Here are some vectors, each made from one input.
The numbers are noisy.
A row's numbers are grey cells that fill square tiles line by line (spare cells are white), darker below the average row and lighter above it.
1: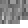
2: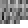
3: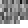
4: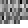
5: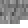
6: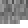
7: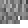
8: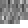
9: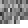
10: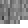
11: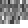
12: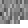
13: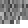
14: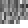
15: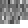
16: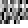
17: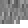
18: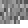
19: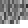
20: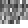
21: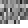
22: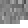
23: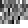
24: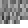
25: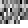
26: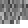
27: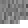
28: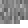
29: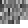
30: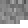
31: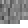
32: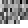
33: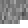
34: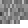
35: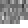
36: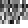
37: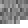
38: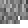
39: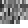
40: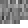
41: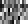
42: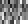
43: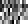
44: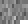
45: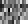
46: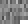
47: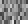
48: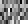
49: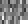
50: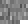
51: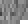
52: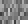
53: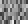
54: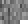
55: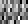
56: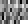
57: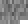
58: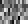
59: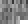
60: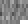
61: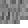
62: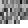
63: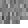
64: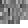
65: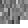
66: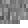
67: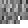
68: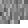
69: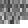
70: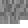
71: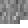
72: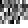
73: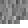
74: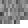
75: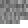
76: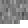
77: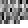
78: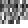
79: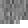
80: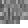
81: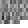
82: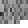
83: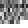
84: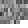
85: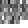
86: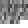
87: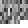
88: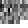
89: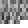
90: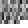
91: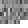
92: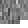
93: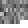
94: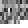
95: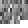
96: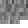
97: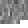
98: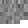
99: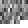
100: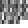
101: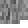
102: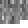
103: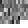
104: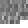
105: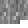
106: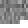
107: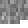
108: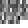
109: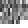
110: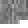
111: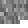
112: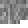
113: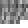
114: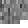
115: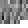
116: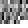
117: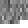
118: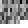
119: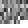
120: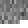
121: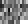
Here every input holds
either a fixed value, or one of 8 labels and a node of a 9-node tree, or a node of a 12-node tree.
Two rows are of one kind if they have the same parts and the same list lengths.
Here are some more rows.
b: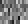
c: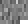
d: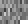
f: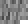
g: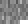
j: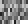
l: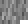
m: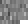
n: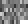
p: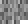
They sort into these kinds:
b, c, f, m
d, g, j, l, p
n

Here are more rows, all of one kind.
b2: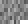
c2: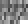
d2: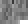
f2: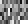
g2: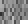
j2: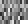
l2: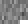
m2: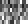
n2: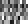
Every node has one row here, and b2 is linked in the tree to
m2 and n2.
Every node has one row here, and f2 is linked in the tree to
j2.
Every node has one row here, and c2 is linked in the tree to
l2 and n2.
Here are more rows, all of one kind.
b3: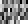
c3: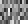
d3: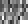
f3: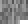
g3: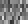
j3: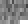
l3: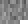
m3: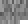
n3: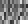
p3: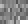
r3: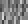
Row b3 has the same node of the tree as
f3, g3, m3 and n3.
